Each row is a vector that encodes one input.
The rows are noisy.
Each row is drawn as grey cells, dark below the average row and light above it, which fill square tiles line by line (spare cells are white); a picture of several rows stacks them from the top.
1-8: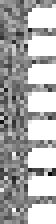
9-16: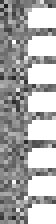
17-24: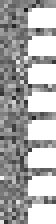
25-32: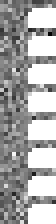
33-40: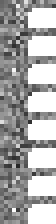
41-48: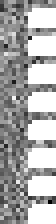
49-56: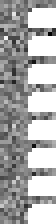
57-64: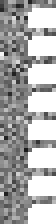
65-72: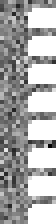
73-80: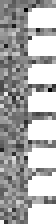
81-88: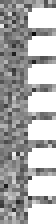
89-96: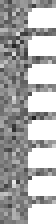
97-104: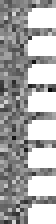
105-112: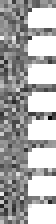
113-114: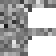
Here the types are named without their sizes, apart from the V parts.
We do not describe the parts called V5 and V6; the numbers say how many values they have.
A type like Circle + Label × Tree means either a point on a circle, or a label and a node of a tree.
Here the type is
Bool × (Line + V5) + V6.
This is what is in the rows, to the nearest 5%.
About 60% of them hold a true/false value, together with either a point on a line, or a value of V5. The rest hold a value of V6.
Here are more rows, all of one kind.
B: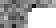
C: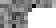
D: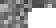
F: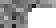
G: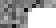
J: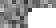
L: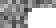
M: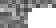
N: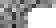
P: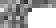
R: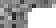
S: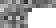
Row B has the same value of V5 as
C, F and J.
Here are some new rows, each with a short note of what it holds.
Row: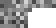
a value of V6
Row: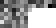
a value of V6
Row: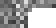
a value of V6
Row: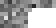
a point on a line and a true/false value
